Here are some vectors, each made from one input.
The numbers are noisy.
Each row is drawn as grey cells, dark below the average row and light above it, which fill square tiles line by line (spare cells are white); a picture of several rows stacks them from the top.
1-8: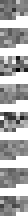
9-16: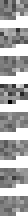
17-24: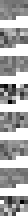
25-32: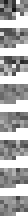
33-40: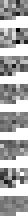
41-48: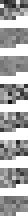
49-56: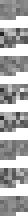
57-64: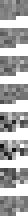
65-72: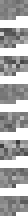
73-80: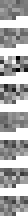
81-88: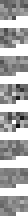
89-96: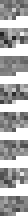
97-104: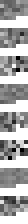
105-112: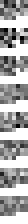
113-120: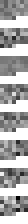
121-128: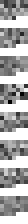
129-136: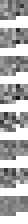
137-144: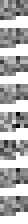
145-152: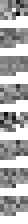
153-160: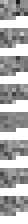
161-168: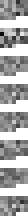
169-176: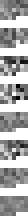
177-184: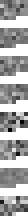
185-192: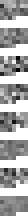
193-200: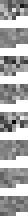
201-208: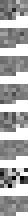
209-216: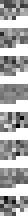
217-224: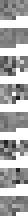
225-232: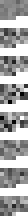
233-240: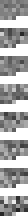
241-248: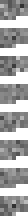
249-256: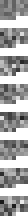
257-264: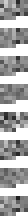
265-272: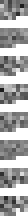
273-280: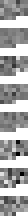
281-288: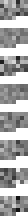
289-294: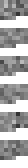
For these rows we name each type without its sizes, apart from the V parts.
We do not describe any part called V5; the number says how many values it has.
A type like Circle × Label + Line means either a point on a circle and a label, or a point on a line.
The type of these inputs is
List(Bool × V5).
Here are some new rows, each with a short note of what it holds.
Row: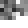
a list of one item
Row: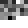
the empty list
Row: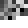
the empty list
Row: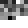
the empty list
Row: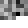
a list of one item
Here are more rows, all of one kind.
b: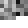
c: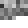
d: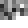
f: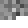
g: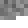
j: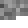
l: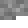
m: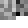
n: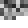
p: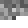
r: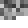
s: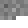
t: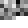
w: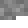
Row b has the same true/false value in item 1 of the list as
j, l, p and w.
